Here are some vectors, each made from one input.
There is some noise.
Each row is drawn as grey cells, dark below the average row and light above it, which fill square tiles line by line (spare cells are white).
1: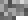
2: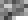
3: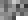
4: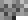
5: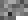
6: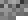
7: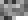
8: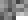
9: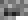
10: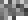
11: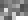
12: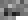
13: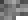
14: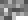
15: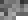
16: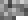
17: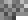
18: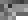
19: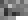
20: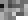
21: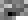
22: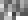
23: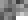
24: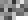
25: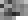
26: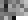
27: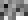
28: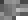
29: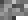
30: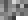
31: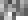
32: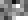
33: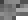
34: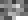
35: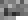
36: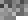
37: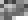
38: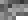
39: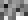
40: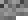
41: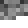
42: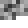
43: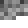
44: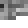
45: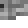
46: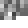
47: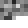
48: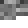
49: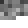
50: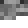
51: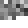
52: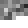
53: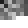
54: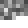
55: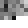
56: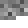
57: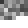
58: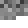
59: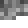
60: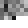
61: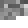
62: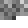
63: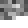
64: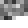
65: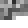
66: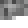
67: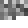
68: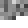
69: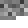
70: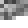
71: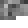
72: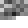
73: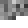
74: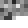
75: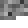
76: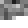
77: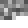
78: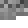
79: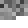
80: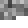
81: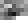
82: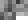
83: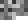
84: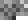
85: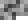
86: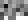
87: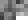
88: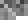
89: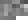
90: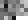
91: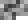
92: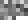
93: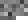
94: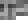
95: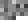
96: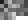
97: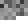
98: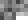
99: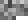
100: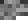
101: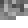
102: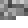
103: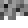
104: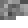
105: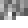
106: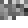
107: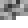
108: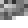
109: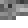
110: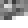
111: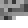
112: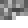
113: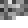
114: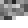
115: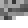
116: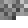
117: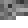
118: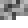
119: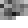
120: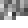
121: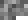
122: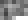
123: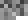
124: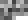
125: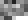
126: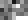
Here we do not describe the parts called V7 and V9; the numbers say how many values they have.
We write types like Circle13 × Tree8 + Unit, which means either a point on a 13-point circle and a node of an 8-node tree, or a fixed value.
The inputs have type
(Line5 + Line6) × V7 + V9.
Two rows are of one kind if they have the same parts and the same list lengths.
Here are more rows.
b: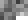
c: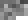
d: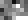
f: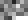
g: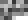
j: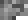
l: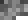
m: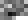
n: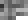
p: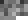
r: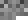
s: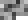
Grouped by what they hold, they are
b, s
c, j, l, n, p, r
d, f, g, m

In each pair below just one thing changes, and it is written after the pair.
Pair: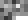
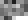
the value of V7
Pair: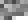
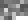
the place on the 5-point line
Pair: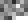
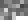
the place on the 5-point line
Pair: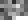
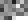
the value of V7
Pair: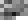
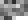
the place on the 5-point line
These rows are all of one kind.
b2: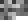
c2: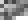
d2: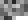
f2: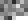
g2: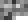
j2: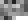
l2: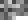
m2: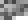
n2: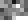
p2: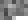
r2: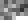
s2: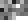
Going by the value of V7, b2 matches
l2 and p2.
